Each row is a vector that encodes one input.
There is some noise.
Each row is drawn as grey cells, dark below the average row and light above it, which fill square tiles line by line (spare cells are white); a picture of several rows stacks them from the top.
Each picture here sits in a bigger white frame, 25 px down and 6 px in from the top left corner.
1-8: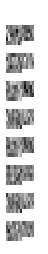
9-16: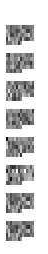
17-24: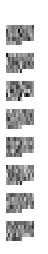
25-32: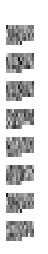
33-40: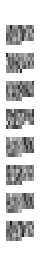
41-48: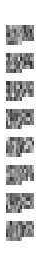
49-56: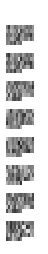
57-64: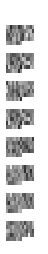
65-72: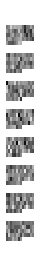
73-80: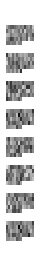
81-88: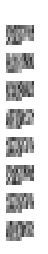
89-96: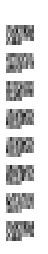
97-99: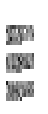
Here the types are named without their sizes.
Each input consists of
a label.
